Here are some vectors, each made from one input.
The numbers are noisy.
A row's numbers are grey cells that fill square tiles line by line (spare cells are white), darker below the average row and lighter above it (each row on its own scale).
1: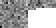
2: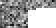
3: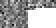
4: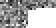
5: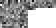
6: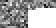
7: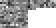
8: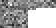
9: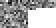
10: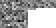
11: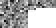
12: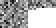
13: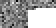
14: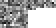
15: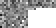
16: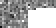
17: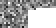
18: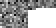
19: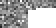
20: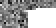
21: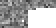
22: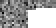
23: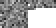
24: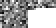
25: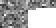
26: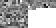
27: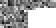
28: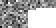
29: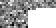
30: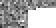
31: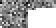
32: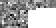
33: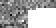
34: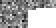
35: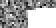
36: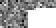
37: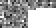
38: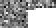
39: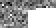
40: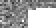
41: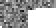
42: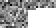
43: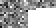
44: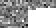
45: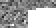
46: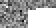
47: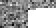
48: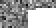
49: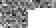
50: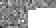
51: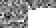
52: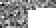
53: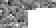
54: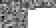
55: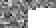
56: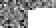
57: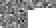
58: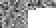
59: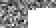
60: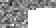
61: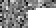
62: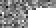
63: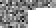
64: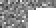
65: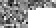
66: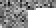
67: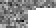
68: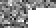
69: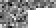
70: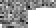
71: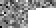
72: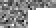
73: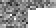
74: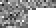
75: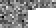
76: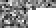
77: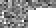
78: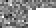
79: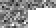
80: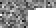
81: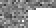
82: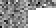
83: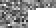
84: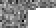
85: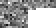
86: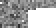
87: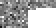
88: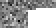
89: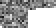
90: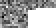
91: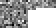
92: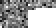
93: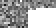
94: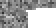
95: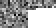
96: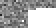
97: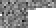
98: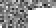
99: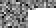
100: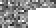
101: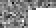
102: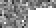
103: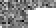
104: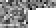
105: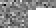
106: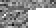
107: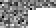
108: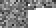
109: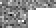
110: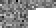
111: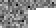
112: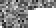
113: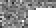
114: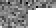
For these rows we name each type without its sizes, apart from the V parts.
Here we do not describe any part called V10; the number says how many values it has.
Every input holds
a label, together with either a point on a line, or a value of V10.
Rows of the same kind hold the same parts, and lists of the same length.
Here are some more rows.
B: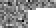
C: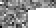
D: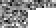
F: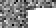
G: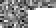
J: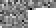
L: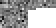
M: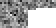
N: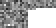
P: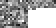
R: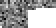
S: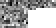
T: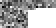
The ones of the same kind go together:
B, D, F, G, J, L, M, N, R, S, T
C, P

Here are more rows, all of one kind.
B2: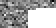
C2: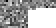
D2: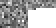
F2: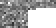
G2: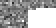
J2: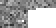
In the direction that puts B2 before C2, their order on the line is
B2, F2, J2, D2, G2, C2.
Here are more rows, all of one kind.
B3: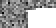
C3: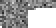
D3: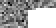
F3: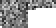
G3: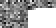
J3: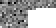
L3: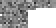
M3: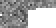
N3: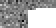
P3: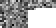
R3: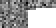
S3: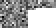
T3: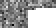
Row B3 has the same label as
D3, J3 and T3.
